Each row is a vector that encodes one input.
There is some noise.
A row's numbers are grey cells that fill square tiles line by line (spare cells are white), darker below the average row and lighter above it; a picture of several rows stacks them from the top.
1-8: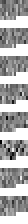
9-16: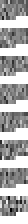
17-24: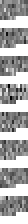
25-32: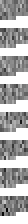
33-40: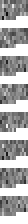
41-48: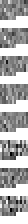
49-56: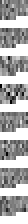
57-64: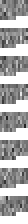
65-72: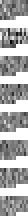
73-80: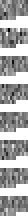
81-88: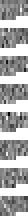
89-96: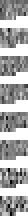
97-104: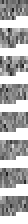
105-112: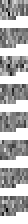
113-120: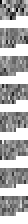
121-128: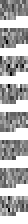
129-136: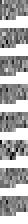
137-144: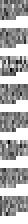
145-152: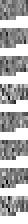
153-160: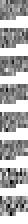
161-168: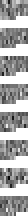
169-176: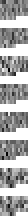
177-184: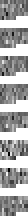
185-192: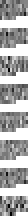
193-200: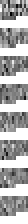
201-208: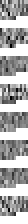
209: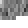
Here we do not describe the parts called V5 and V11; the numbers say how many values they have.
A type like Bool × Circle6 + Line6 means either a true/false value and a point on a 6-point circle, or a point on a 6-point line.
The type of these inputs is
(Line4 + V5) × V11 + Tree9.
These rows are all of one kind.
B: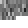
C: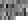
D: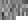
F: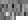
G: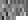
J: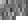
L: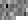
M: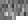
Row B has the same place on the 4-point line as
C and F.
